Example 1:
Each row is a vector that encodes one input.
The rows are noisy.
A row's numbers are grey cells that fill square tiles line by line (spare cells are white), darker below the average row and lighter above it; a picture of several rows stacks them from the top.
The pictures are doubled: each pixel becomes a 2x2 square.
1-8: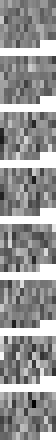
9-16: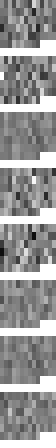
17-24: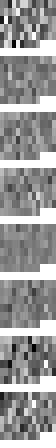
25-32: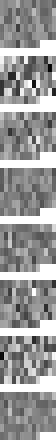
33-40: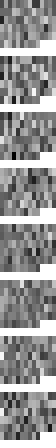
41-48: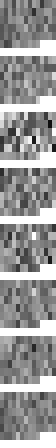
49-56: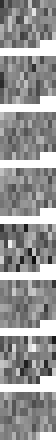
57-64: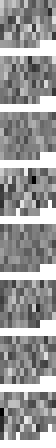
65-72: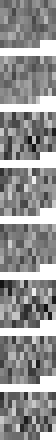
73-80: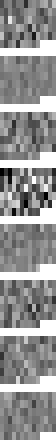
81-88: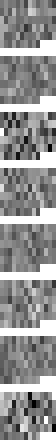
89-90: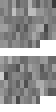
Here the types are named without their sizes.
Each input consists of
a node of a tree.
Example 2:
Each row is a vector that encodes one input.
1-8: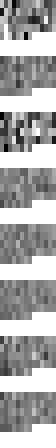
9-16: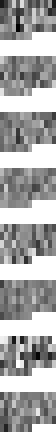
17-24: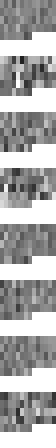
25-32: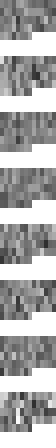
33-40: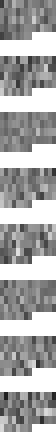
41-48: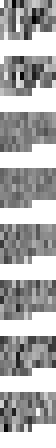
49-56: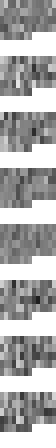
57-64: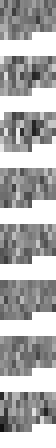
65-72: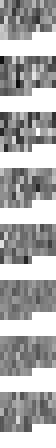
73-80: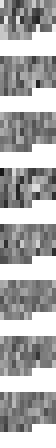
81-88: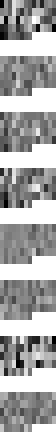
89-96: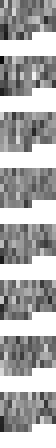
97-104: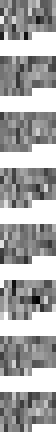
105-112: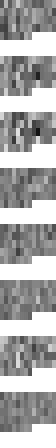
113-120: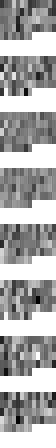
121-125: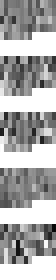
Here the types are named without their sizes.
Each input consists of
a label.
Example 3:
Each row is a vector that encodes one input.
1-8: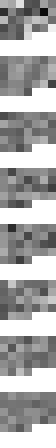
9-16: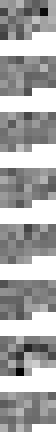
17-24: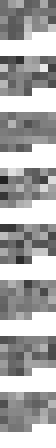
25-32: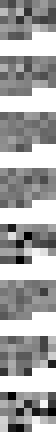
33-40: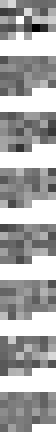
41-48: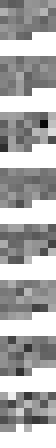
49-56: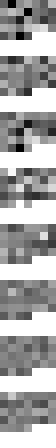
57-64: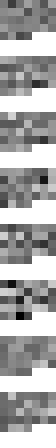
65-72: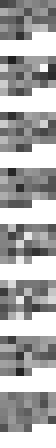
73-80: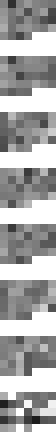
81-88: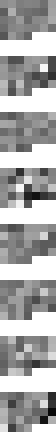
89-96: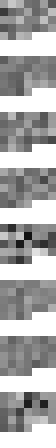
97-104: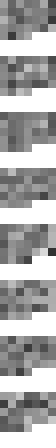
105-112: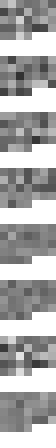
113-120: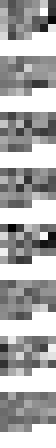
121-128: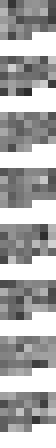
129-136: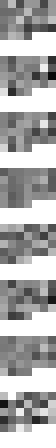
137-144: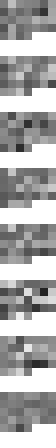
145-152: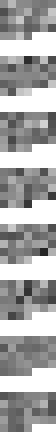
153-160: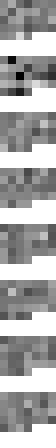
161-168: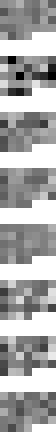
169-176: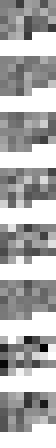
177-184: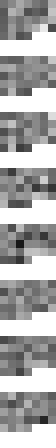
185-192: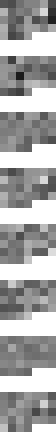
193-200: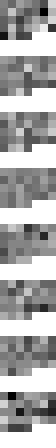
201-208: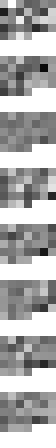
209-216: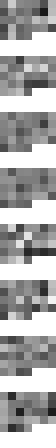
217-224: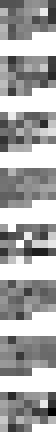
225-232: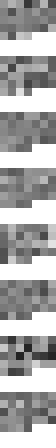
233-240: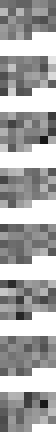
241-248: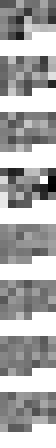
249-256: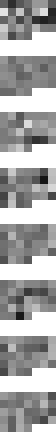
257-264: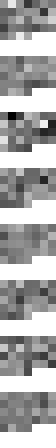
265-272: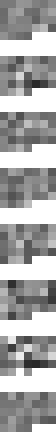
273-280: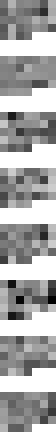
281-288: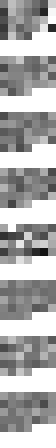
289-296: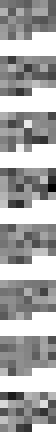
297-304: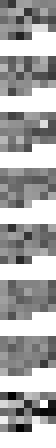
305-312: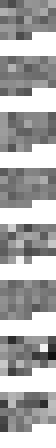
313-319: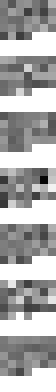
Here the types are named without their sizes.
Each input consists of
a label.
